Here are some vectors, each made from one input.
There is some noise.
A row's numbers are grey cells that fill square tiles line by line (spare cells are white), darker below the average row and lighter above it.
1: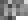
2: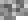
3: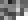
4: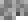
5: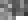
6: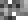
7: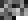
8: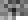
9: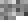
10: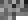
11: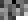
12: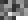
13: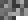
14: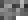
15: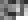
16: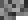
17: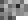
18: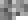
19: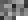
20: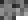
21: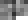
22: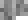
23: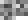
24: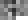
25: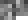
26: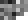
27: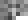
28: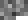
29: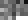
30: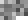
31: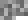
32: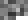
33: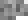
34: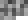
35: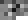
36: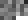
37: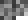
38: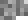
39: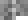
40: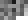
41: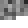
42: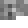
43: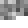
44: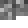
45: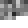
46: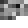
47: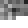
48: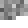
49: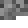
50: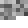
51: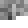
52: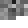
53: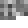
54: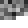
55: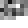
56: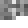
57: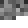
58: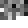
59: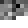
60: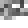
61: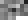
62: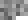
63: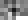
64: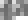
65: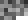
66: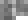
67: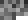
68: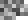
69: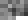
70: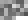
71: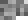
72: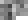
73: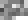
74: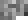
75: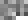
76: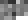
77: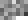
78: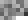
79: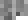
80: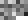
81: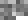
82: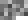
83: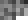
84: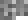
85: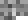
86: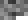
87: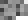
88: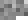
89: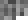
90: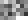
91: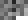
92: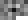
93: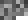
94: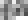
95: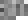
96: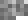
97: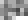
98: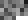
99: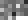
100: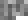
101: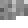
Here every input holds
either two labels (each one of 5), or a point on a 5-point line and a true/false value.
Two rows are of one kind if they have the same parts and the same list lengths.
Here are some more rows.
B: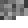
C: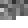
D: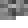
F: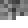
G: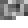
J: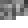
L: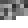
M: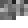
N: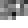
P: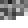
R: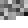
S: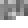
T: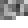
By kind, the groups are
B, C, D, F, J, L, M, N, P
G, R, S, T

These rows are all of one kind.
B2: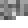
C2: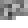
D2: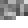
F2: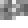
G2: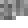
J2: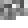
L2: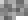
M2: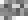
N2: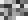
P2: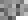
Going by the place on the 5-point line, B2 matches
C2 and N2.
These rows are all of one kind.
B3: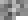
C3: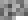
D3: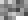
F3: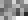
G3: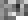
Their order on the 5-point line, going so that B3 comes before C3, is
F3, B3, C3, D3, G3.
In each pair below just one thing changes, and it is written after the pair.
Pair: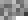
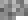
the place on the 5-point line
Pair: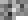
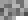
the true/false value
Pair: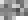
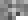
the place on the 5-point line
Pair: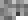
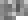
the place on the 5-point line
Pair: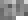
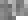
the true/false value
